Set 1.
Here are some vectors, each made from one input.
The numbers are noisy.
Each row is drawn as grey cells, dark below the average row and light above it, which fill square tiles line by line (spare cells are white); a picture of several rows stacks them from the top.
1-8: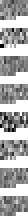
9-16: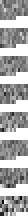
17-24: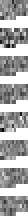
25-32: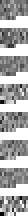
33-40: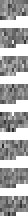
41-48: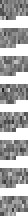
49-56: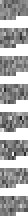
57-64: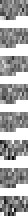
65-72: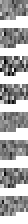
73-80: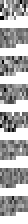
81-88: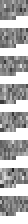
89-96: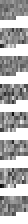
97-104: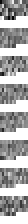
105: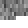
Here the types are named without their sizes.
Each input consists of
either a point on a line, or a node of each of two trees.
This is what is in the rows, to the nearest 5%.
About 30% of them hold a point on a line. The rest hold a node of each of two trees.
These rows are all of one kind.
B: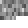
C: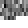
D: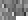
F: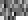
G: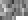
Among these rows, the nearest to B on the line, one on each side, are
C and G.
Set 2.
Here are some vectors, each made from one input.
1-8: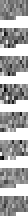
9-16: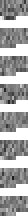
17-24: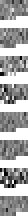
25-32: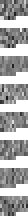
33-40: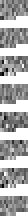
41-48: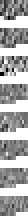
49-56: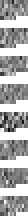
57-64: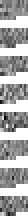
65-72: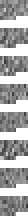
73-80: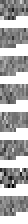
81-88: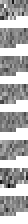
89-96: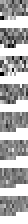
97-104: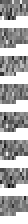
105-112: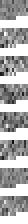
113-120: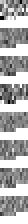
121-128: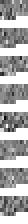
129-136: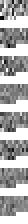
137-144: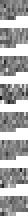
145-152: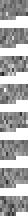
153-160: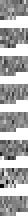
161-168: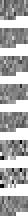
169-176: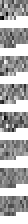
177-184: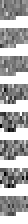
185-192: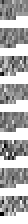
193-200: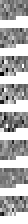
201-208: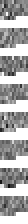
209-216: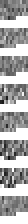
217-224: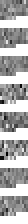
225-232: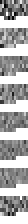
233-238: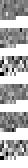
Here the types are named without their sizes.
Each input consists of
a node of a tree and a true/false value, together with either a fixed value, or a node of a tree.
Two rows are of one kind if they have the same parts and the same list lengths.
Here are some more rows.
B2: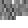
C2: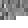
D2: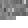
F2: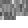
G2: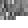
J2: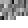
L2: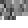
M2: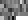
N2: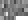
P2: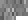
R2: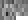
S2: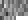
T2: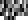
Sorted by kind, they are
B2, C2, F2, J2, L2, M2, R2, S2
D2, G2, N2, P2, T2

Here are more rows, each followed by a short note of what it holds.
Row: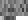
a node of each of two trees and a true/false value
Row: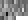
a node of each of two trees and a true/false value
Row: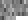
a node of a tree and a true/false value
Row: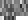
a node of each of two trees and a true/false value
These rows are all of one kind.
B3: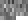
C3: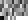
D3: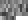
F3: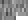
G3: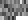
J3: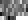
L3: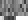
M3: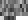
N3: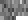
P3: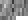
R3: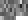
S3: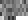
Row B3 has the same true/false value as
D3, F3, J3 and R3.
